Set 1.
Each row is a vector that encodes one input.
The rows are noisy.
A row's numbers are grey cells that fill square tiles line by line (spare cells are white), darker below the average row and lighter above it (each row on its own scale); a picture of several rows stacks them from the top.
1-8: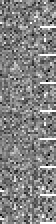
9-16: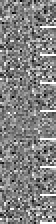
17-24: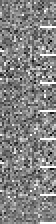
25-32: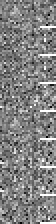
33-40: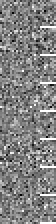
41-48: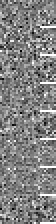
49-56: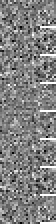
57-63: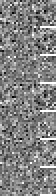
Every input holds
either one of 8 labels, or a point on a 4-point line.
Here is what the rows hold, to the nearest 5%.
About 75% of them hold one of 8 labels. The rest hold a point on a 4-point line.
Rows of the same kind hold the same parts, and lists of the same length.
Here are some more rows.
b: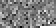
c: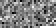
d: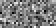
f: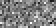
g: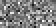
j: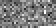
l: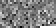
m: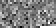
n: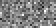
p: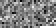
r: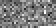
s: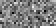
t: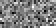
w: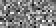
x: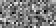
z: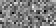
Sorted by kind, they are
b, f, g, j, l, m, n, r, w
c, d, p, s, t, x, z

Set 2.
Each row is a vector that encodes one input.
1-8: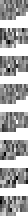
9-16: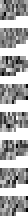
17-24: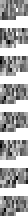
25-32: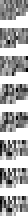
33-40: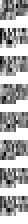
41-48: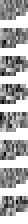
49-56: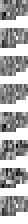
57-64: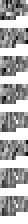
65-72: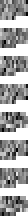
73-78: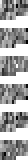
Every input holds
either one of 6 labels, or a point on a 7-point line.
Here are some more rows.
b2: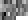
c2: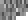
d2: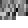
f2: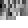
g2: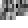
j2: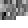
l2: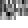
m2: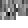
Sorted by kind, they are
b2, c2, g2, j2
d2, f2, l2, m2

